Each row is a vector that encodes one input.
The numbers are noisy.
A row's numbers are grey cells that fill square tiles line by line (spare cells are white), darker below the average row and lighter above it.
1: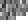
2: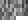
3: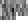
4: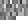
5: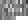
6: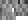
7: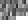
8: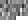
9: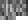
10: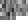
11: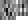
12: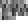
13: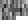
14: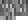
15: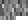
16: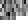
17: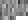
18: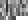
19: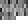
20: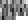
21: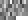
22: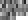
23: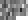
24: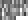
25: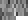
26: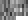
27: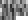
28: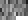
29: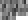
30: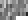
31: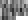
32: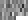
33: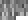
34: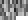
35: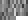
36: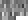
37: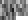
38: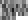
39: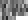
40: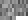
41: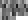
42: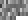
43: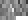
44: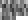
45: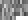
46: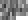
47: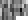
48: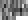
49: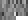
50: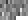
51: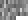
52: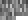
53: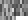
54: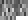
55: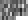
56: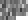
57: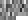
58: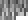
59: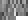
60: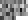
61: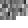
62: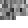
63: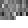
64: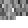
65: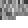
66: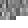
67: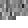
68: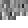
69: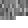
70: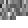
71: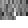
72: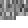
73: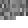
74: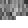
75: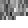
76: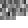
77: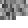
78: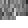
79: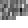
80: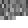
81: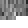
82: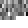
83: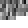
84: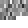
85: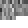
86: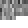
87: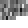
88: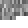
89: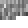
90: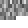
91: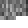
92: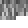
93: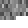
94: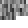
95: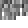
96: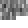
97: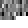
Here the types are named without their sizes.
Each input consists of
either a point on a circle, or a point on a line.
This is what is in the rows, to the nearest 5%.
About 35% of them hold a point on a circle. The rest hold a point on a line.
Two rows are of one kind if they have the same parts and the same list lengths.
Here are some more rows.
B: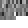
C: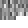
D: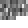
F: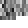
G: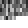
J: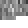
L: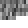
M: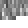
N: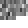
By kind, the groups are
B, C, G, J, M
D, F, L, N

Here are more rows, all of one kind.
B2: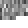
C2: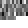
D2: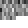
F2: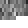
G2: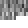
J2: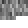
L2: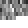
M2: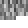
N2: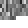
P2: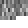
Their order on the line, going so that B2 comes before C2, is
M2, G2, N2, P2, B2, D2, L2, J2, F2, C2.
